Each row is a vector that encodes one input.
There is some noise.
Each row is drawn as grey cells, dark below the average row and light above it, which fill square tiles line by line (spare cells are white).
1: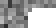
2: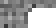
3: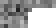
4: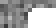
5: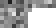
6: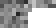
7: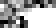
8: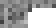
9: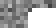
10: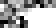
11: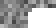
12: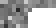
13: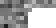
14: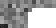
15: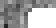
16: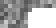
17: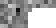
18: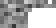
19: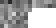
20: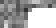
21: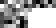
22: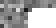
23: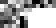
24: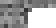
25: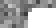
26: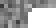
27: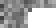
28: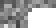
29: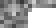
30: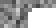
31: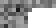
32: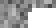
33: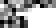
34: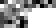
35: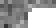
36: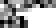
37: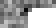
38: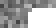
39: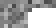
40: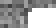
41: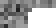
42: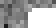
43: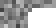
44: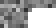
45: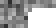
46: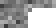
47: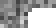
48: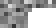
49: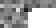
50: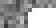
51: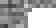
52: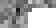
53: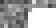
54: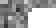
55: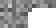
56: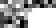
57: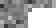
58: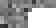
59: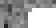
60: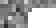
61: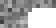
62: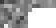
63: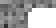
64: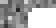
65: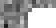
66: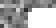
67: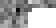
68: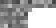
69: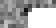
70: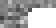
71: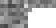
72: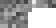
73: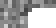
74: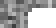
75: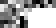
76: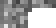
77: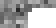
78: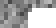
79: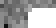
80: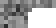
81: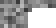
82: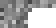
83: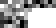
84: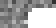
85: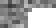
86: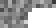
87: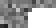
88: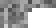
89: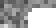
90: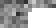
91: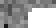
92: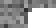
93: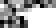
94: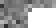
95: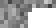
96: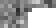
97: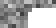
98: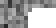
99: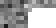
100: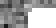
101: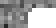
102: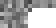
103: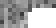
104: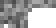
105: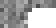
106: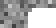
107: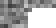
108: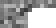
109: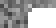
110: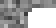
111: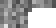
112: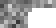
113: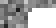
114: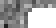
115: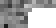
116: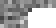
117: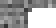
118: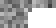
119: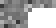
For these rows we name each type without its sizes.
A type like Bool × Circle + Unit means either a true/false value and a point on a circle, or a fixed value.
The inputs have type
(Bool × Bool × Bool + Unit) × Label + Line.
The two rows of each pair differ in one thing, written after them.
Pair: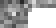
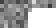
one of the three true/false values
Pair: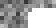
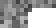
the label
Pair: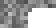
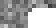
one of the three true/false values
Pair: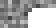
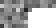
the label
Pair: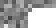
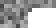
one of the three true/false values
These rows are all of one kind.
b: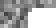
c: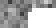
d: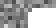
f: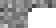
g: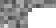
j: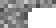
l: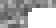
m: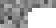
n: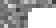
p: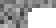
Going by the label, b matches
d, g, m and p.
